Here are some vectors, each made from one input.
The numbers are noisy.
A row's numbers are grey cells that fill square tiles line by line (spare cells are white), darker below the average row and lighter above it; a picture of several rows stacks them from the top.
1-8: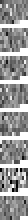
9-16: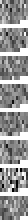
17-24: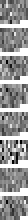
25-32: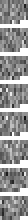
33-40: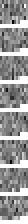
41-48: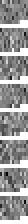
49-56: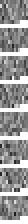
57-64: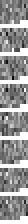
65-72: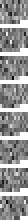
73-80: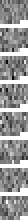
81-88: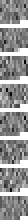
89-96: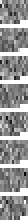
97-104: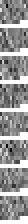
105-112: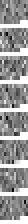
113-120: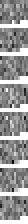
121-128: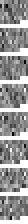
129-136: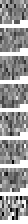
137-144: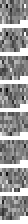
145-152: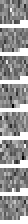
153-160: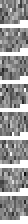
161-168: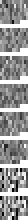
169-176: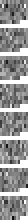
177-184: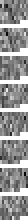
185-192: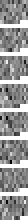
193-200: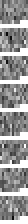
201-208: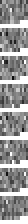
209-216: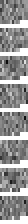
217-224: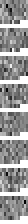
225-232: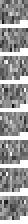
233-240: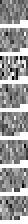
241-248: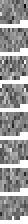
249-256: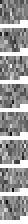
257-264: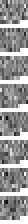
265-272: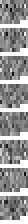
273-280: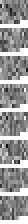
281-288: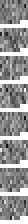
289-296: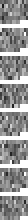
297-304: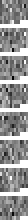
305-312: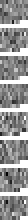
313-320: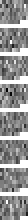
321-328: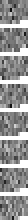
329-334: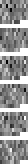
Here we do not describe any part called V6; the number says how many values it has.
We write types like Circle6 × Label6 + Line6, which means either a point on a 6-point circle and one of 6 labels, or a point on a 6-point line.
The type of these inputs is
List2(Circle9 × V6).
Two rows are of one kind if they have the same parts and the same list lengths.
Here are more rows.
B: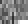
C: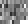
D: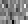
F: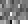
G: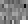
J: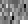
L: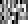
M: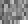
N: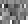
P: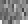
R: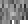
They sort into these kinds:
B, F, G, J, M, P, R
C, D, N
L

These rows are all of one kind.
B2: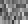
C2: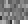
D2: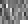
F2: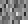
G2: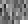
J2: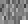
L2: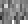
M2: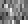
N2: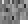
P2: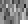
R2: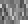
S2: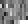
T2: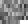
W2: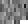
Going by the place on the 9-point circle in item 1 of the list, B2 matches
D2, F2 and G2.
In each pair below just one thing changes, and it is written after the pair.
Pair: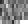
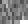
the value of V6 in item 1 of the list
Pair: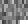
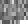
the value of V6 in item 1 of the list
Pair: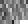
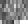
the place on the 9-point circle in item 1 of the list
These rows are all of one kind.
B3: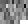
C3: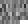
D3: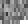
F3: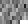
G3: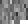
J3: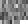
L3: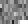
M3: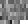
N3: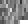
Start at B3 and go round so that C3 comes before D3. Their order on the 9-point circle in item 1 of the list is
B3, G3, C3, N3, L3, D3, J3, M3, F3.
